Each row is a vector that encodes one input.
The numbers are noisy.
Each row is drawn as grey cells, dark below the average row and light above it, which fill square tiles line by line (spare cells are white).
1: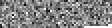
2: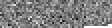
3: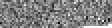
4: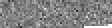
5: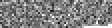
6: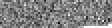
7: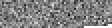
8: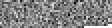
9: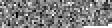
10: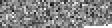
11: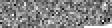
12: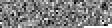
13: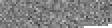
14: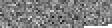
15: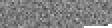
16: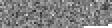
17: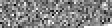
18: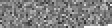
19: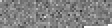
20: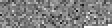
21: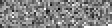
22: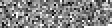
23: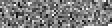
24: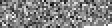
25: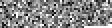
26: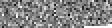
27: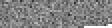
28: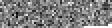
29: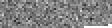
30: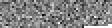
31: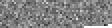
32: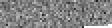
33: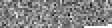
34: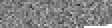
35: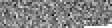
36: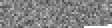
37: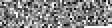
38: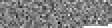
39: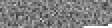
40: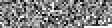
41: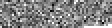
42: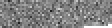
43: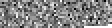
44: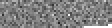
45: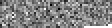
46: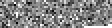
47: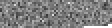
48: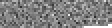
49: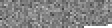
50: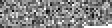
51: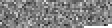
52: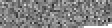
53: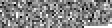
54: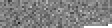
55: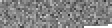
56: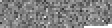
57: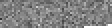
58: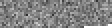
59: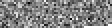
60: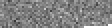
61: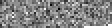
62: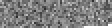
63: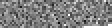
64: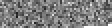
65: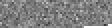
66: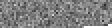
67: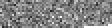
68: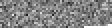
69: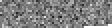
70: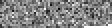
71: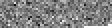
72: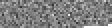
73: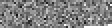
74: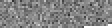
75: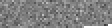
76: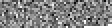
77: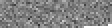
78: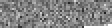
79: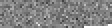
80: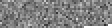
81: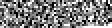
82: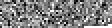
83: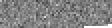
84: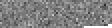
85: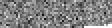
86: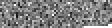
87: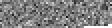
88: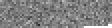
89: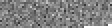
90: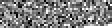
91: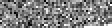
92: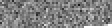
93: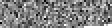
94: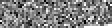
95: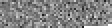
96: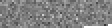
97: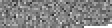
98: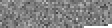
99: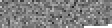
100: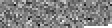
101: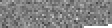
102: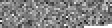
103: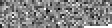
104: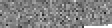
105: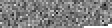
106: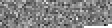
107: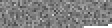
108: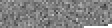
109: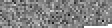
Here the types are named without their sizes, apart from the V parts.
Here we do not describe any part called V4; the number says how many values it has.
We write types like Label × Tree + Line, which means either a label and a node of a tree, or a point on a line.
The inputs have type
List(Bool × V4).
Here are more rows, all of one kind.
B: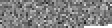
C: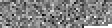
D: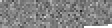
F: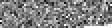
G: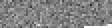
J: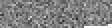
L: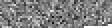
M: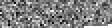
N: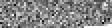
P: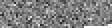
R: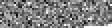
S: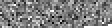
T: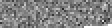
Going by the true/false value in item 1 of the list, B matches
J and T.
